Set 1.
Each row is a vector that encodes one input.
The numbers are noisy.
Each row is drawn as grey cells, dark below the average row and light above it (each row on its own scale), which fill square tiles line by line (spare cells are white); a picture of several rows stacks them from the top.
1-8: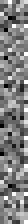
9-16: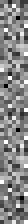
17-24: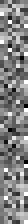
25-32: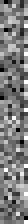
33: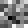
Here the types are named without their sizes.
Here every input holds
either a fixed value, or three true/false values.
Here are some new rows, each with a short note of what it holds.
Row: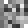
a fixed value
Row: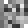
a fixed value
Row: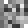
a fixed value
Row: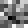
three true/false values
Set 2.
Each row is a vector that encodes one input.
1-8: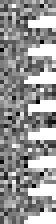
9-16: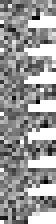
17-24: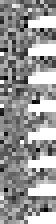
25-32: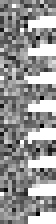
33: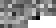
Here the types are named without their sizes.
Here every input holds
a label.
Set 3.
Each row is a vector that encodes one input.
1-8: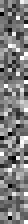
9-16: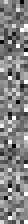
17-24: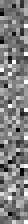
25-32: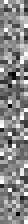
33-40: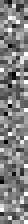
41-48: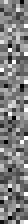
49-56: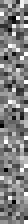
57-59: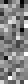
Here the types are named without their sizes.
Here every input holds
either a fixed value, or four true/false values.
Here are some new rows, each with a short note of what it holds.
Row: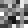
four true/false values
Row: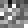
four true/false values
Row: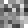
a fixed value
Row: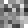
a fixed value
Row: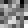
four true/false values
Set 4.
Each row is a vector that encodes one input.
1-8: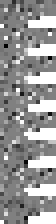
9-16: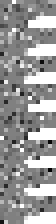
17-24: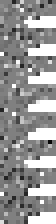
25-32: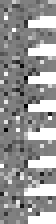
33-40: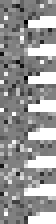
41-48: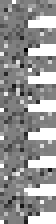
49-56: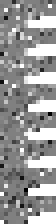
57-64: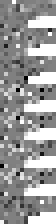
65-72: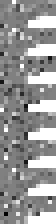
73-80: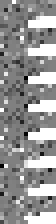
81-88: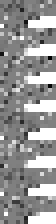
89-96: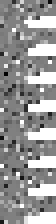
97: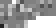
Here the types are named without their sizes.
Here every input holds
a point on a circle.
